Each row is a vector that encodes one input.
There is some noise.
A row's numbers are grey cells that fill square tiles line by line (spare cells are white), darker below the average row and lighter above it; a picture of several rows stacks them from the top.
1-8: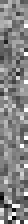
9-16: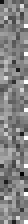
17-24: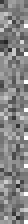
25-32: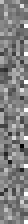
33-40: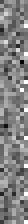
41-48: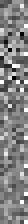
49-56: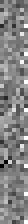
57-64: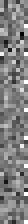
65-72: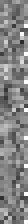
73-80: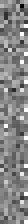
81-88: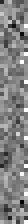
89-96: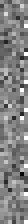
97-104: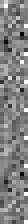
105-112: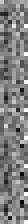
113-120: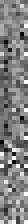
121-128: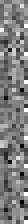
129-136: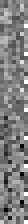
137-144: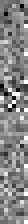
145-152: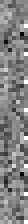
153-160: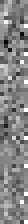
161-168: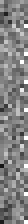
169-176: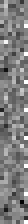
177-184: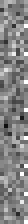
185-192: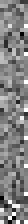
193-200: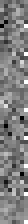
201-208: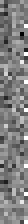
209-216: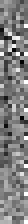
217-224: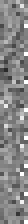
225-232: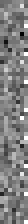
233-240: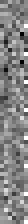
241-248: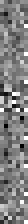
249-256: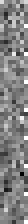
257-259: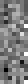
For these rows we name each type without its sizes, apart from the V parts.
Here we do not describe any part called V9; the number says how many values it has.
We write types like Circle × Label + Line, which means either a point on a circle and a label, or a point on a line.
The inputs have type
List(Bool × V9).
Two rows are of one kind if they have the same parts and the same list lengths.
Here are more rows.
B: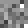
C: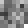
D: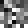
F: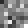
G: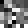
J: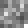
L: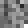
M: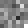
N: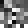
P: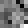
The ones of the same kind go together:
B, F, J, M
C, L, P
D, G, N

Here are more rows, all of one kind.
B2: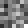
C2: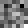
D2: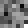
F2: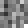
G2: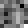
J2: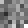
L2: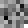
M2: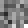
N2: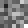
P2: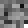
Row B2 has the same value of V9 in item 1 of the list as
C2, F2, M2 and N2.
